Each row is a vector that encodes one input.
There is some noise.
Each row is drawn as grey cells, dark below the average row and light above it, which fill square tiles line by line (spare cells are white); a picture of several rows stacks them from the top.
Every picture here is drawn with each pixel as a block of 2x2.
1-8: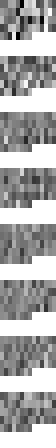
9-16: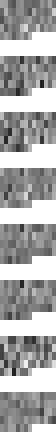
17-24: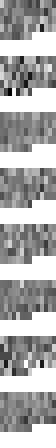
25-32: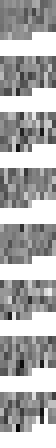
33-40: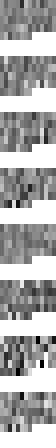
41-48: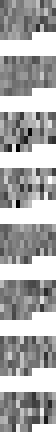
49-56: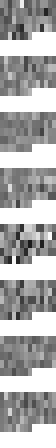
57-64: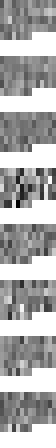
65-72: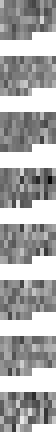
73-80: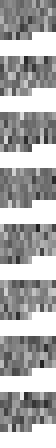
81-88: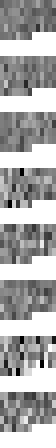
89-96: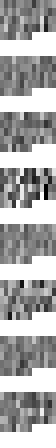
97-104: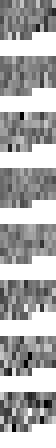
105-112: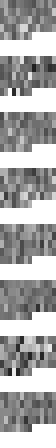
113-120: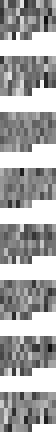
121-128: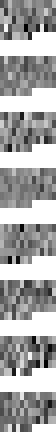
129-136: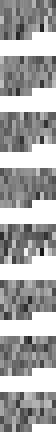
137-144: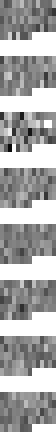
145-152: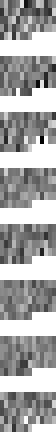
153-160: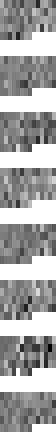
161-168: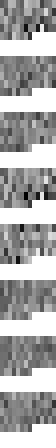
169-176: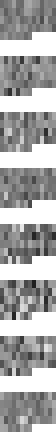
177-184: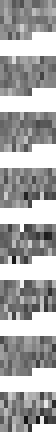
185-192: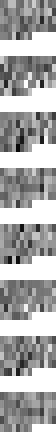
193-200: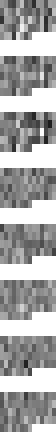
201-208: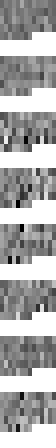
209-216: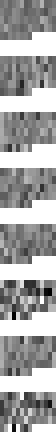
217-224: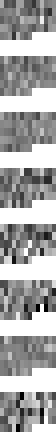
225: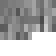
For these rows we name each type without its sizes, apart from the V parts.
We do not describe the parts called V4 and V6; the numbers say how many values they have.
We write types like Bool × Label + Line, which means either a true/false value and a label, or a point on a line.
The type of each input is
(Circle + V6) × (Label × V4 + Unit) × Line.
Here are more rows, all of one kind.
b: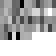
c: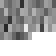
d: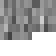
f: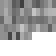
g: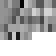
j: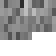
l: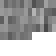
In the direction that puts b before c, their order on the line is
b, f, g, c, j, l, d.
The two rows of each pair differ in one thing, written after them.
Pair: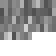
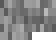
the value of V4
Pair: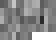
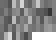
the place on the circle
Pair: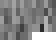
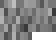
the label
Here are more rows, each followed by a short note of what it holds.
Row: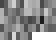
a point on a circle, a label, a point on a line and a value of V4
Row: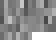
a label, a point on a line, a value of V4 and a value of V6
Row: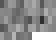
a label, a point on a line, a value of V4 and a value of V6
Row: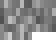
a point on a circle, a label, a point on a line and a value of V4
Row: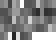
a point on a circle, a label, a point on a line and a value of V4
